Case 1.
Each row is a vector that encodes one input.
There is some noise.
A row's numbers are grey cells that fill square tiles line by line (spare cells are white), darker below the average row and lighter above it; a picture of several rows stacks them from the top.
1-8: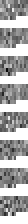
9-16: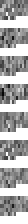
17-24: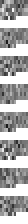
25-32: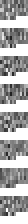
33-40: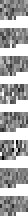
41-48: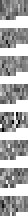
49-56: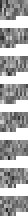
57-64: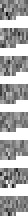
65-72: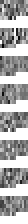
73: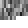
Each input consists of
a list of up to two points on a 5-point line.
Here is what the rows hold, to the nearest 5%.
All of them are lists of up to two points on a 5-point line: about 5% are empty, 35% hold one and 60% two.
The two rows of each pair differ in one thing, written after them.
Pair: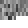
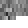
the place on the 5-point line in item 2 of the list
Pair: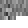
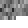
the place on the 5-point line in item 1 of the list
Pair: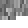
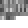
the place on the 5-point line in item 1 of the list
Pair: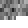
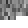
the place on the 5-point line in item 1 of the list
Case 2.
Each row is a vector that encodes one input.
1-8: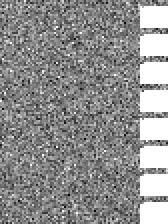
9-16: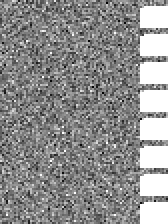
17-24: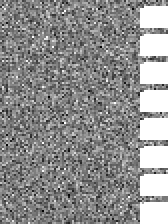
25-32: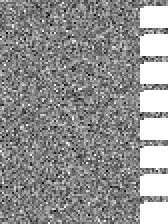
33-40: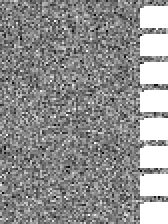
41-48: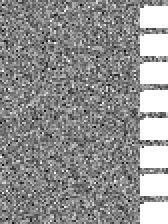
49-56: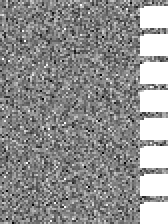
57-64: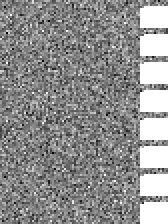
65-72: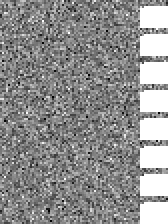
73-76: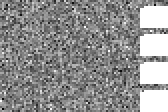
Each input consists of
one of 6 labels, together with either a fixed value, or three true/false values.
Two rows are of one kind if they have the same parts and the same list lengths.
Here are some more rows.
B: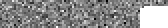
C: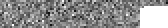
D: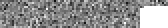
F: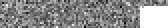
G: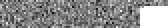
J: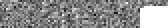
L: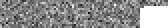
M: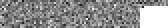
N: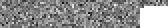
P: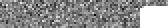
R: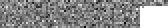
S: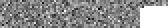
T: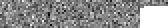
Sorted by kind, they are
B, C, D, F, G, J, P, R, T
L, M, N, S

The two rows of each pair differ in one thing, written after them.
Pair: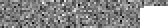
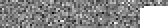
one of the three true/false values
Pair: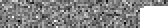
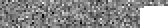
one of the three true/false values
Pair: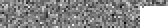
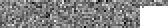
the label
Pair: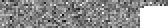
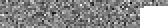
one of the three true/false values
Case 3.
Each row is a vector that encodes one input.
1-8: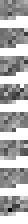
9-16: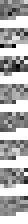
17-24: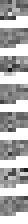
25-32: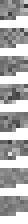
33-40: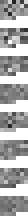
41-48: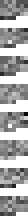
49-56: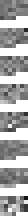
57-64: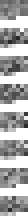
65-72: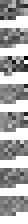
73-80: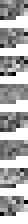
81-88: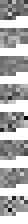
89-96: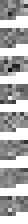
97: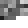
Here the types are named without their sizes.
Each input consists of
either a label, or four true/false values.
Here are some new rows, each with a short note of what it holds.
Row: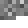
four true/false values
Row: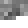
a label
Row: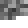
four true/false values
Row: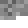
four true/false values
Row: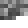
a label
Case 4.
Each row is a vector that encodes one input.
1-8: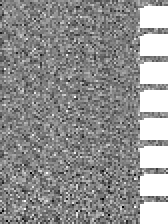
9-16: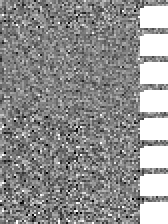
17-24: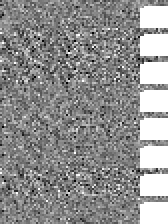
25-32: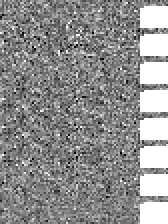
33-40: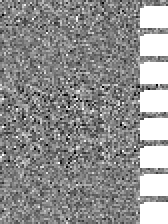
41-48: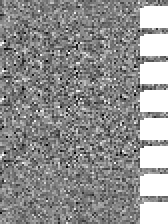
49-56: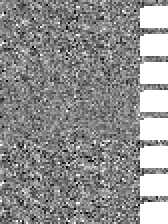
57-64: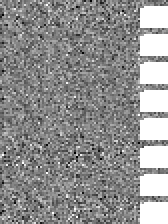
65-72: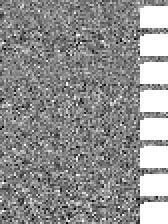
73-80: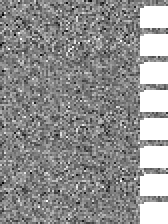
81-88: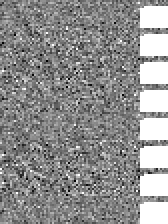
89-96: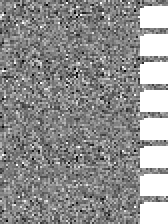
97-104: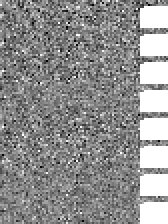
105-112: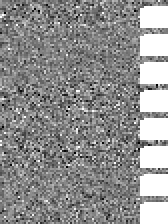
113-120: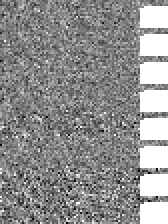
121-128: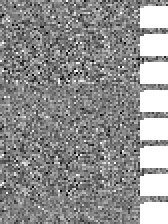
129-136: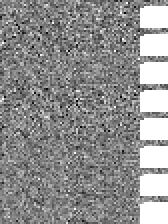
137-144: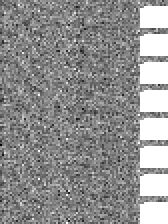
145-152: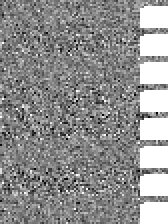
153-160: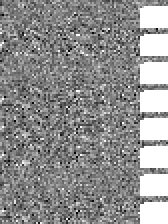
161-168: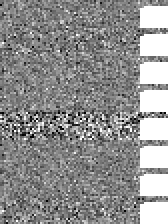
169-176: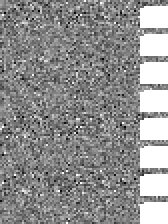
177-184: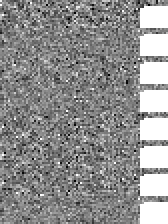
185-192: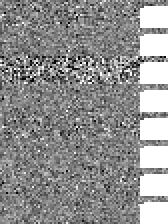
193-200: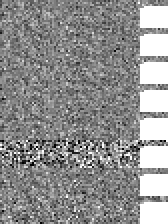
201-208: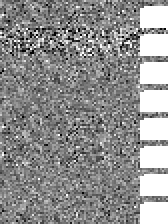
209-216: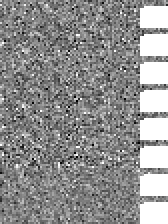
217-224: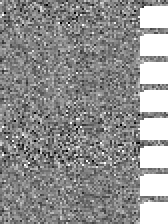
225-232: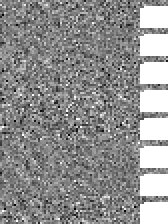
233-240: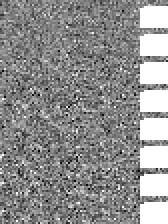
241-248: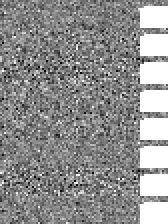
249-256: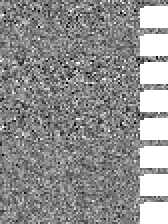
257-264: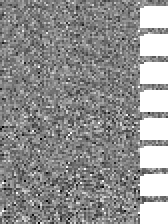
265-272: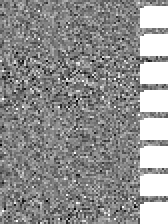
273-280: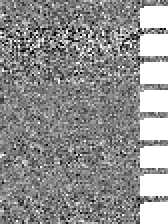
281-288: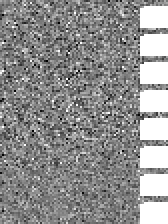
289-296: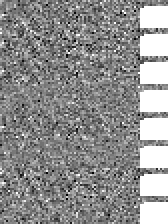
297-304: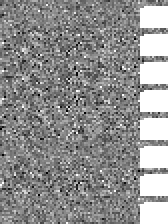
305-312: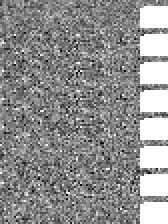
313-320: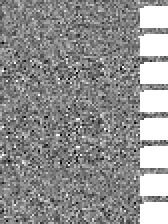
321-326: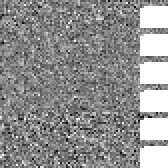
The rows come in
2 kinds.
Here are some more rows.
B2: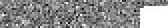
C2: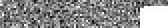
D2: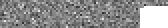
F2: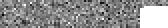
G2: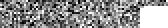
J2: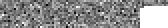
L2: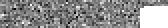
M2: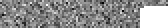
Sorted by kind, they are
B2, C2, D2, F2, J2, L2, M2
G2

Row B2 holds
one of 4 labels and a true/false value.
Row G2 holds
a fixed value.
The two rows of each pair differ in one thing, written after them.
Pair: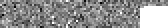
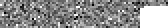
the true/false value
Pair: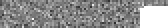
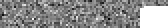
the label
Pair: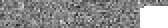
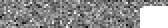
the label
